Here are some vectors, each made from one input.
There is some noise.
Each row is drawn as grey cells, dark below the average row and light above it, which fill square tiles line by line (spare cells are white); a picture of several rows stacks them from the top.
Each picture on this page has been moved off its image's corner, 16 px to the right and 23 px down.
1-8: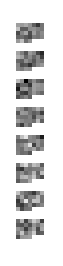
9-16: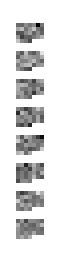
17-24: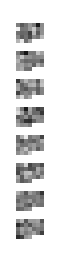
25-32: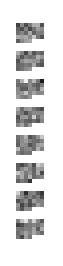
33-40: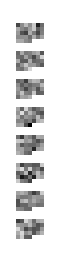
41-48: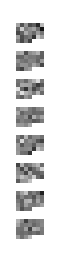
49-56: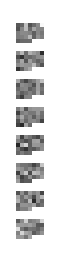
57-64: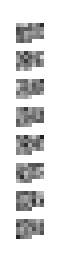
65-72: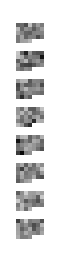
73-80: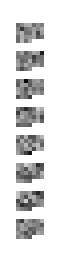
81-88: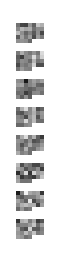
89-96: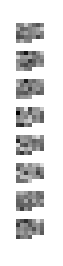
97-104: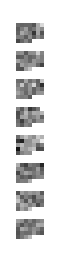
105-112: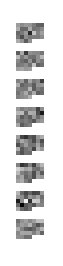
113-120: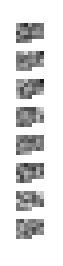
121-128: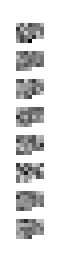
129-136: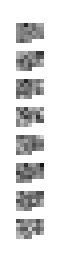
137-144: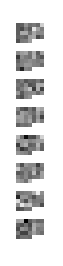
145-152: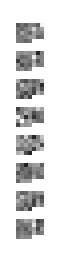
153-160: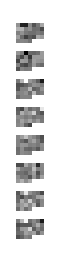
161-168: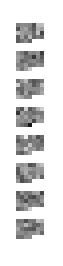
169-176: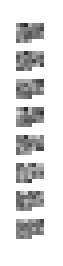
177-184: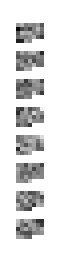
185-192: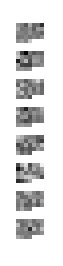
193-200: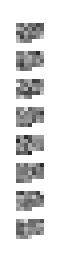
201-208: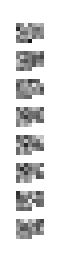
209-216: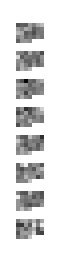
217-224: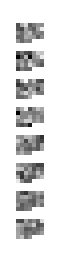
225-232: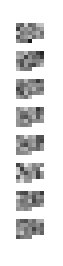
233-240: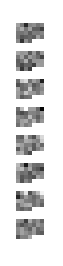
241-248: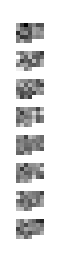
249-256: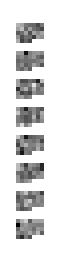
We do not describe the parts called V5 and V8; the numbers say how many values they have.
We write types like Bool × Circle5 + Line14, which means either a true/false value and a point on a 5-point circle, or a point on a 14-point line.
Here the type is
(Bool × Bool × Bool × Bool + Unit) × Line12 × V5 × V8.
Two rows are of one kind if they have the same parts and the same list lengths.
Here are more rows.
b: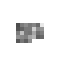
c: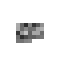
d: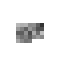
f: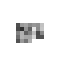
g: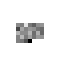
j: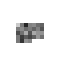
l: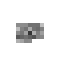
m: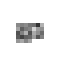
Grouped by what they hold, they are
b, c, f, l, m
d, g, j

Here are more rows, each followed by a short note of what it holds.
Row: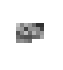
a point on a 12-point line, a value of V5 and a value of V8
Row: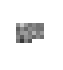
a point on a 12-point line, a value of V5 and a value of V8
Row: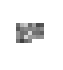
a point on a 12-point line, a value of V5 and a value of V8
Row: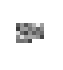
a point on a 12-point line, a value of V5 and a value of V8
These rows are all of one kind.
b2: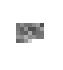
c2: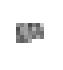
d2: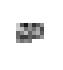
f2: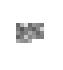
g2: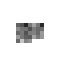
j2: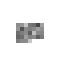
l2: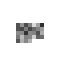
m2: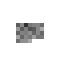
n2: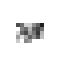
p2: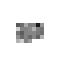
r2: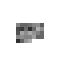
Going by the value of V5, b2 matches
c2, g2, l2 and r2.
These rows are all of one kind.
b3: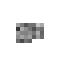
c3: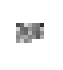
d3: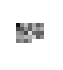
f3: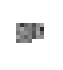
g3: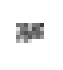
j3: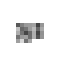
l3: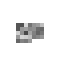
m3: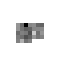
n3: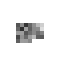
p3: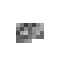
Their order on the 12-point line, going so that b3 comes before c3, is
b3, l3, f3, n3, p3, m3, j3, g3, c3, d3.
